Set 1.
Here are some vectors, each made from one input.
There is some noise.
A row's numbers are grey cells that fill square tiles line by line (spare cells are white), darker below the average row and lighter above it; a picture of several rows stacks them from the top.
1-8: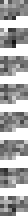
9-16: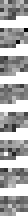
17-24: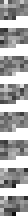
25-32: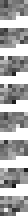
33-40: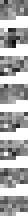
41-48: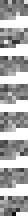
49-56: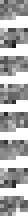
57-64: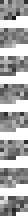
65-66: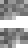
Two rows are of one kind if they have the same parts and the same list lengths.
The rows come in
2 kinds.
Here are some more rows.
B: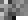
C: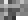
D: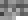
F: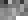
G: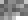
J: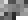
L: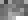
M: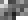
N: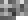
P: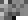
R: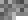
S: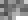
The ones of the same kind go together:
B, C, J, M, N, P
D, F, G, L, R, S

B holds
a point on a 6-point line.
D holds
one of 8 labels.
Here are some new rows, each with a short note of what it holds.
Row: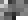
a point on a 6-point line
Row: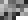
a point on a 6-point line
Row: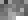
one of 8 labels
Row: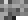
a point on a 6-point line
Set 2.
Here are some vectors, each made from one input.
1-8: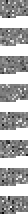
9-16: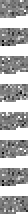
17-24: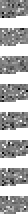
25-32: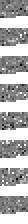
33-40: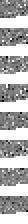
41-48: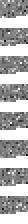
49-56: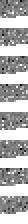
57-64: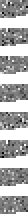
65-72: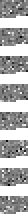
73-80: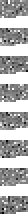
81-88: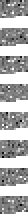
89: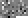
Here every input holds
one of 10 labels, together with either a fixed value, or three true/false values.
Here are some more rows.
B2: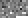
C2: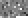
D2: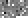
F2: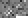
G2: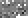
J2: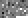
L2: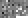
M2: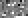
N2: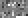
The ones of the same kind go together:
B2, C2, D2, F2, G2, M2, N2
J2, L2

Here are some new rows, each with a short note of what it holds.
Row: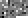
one of 10 labels
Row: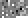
one of 10 labels and three true/false values
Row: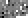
one of 10 labels
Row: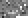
one of 10 labels and three true/false values
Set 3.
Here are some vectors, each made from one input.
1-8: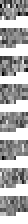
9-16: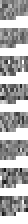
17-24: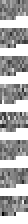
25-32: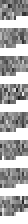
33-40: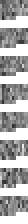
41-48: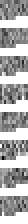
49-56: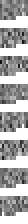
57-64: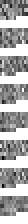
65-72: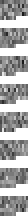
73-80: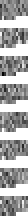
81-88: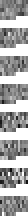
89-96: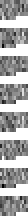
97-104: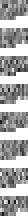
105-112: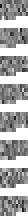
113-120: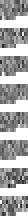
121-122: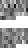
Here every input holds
a point on an 8-point line, together with either a fixed value, or three true/false values.
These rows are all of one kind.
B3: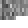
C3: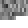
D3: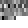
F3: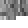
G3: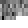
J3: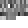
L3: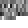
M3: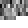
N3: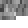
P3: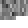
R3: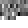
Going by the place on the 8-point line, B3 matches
M3 and N3.
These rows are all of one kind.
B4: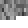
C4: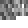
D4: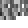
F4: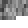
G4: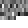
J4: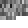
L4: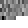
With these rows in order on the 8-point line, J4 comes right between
B4 and G4.
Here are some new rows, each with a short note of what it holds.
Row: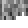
a point on an 8-point line
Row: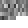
a point on an 8-point line
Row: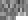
a point on an 8-point line
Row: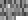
a point on an 8-point line and three true/false values
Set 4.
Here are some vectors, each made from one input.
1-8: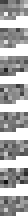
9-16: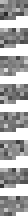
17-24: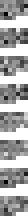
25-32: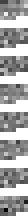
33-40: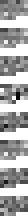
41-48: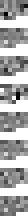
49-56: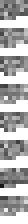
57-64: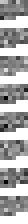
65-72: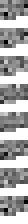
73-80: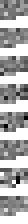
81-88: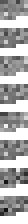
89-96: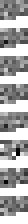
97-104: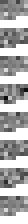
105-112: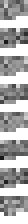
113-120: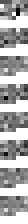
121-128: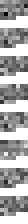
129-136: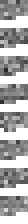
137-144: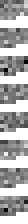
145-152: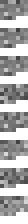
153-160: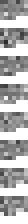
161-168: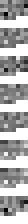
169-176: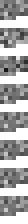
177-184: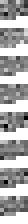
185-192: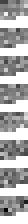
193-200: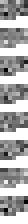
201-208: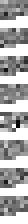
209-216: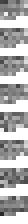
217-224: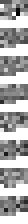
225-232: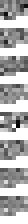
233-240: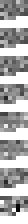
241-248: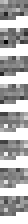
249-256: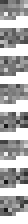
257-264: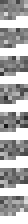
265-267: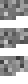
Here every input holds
a list of up to two points on a 6-point line.
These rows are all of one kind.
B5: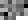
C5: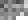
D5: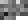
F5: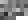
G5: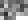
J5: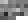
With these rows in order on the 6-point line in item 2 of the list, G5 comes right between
B5 and D5.
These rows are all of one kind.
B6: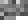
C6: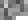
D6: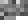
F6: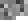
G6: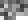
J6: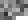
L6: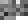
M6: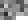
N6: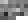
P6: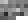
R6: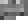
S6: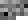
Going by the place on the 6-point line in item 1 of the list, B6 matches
D6 and L6.
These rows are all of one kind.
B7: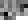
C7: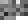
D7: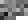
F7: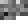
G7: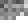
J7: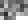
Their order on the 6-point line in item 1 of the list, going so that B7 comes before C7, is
G7, J7, B7, D7, F7, C7.
